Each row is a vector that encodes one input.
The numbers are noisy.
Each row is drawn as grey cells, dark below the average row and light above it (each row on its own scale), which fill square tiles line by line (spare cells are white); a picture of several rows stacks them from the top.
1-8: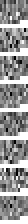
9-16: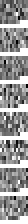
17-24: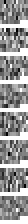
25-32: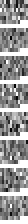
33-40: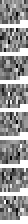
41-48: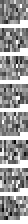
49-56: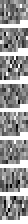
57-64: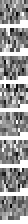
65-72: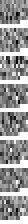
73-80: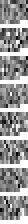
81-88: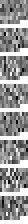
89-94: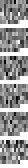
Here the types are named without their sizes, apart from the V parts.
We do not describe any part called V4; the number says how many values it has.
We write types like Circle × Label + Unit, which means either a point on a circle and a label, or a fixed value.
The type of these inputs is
List(Line × V4).
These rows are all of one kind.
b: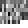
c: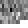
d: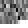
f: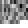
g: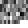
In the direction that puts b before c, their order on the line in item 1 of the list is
b, d, g, f, c.
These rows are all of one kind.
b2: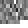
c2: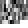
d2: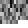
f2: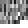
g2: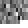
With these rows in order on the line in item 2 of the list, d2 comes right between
b2 and c2.
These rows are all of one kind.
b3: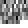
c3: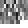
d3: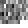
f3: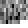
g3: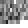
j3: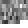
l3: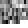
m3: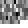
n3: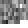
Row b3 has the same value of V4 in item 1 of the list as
j3, l3 and n3.
